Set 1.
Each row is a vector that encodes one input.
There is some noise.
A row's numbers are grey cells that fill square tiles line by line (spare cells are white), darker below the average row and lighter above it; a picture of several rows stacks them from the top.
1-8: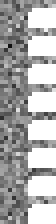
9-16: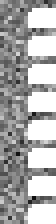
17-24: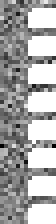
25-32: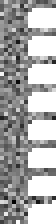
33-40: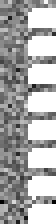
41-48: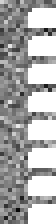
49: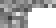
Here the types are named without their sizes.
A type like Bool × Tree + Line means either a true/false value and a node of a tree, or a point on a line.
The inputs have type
Circle.
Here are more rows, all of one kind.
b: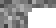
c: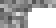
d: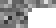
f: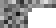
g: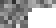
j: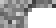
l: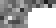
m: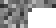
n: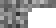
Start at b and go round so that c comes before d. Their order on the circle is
b, m, l, j, c, g, d, f, n.
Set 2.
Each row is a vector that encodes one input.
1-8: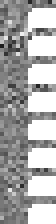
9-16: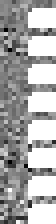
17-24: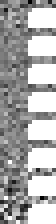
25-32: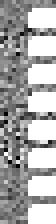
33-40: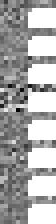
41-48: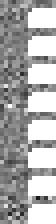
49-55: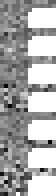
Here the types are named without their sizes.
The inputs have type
Bool × Bool × Bool.
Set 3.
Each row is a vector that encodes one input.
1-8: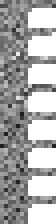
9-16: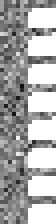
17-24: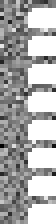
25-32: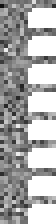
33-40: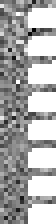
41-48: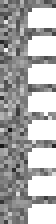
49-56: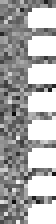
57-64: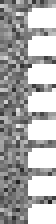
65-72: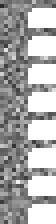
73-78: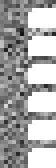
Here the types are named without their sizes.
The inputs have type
Circle.
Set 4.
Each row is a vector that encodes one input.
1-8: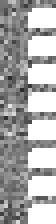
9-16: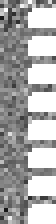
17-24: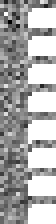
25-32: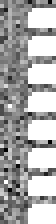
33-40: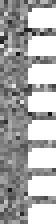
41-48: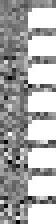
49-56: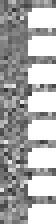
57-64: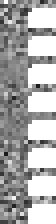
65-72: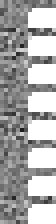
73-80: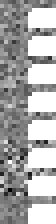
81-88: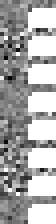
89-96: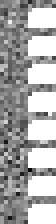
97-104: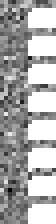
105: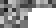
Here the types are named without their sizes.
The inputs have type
Bool × Bool × Bool.
